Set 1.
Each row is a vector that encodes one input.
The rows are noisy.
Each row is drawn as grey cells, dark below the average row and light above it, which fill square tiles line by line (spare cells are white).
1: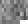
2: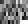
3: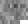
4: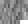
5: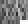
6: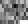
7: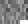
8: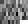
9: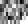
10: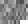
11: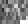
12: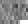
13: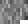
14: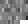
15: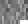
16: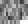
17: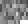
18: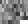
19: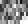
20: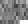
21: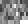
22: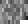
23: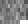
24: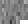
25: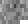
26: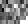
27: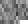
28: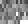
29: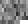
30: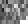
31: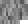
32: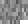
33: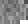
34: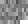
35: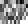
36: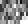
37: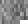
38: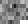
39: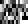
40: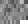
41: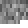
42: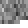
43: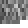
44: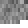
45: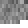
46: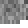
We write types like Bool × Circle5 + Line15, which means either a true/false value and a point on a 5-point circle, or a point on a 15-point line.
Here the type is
List2(Line6).
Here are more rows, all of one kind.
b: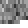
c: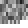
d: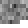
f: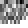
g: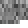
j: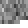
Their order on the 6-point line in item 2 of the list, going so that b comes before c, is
d, b, j, f, c, g.
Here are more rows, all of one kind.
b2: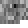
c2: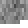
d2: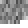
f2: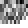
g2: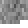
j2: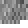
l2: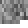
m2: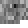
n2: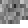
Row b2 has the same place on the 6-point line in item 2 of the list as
c2, d2 and m2.
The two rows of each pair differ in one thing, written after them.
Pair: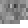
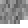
the place on the 6-point line in item 2 of the list
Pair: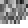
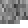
the place on the 6-point line in item 1 of the list
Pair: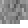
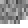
the place on the 6-point line in item 2 of the list
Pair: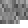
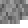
the place on the 6-point line in item 2 of the list
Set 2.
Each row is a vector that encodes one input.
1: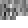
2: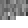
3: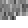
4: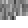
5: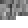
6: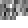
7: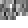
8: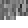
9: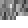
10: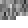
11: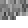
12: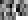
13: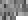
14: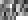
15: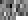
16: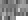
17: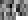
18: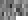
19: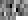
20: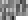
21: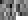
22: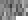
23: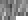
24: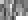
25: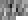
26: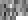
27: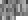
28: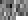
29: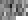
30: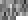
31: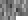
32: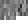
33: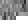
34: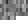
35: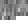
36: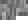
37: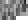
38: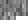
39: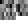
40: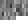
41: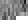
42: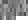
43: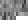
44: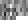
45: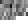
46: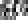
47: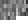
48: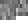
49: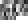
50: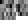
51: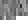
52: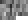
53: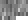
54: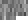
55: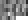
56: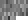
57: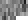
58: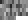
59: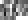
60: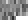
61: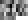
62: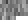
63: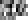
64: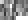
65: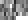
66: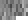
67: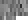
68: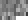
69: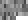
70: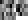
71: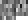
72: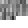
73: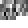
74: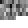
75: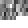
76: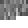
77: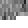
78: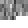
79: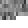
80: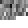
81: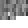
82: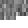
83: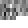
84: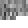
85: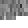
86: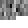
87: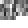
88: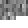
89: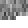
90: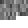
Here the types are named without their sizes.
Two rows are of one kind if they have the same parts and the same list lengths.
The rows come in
2 kinds.
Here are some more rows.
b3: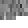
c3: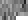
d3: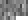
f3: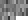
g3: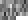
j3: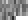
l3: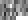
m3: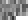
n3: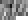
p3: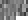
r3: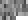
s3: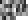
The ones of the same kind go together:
b3, d3, f3, n3, p3
c3, g3, j3, l3, m3, r3, s3

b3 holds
four true/false values.
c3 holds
a point on a line.
